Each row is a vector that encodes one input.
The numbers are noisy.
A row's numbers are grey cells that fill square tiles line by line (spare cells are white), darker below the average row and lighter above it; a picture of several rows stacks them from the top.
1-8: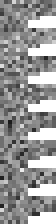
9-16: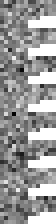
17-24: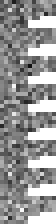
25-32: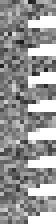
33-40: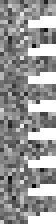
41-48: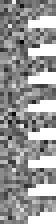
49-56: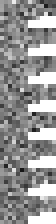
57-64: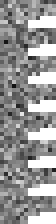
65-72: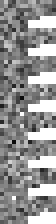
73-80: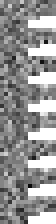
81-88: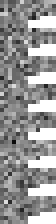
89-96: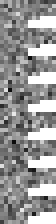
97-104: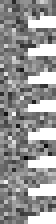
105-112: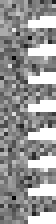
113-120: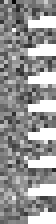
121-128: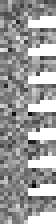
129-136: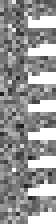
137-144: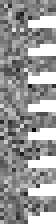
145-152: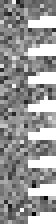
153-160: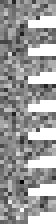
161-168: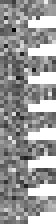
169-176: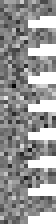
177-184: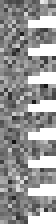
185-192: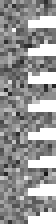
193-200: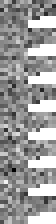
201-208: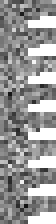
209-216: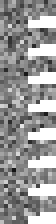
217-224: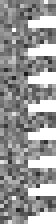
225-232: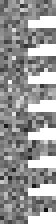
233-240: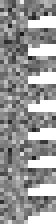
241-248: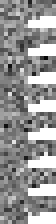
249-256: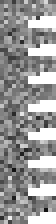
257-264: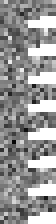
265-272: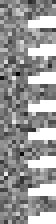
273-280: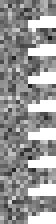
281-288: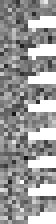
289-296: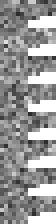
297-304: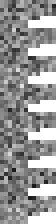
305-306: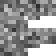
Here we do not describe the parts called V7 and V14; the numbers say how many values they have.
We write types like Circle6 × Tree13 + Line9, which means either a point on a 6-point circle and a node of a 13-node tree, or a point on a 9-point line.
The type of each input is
Bool × (Tree11 + V14) × V7.
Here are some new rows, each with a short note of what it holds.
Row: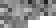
a true/false value, a value of V7 and a value of V14
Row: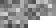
a node of an 11-node tree, a true/false value and a value of V7
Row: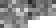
a node of an 11-node tree, a true/false value and a value of V7
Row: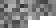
a true/false value, a value of V7 and a value of V14
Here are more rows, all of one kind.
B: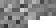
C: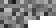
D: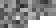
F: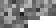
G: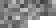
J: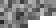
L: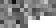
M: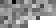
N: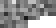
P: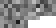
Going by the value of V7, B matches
C, D, G and P.
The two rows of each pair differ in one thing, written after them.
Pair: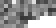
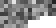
the node of the tree
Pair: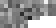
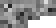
the value of V7
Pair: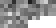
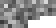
the value of V7
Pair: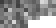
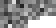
the true/false value
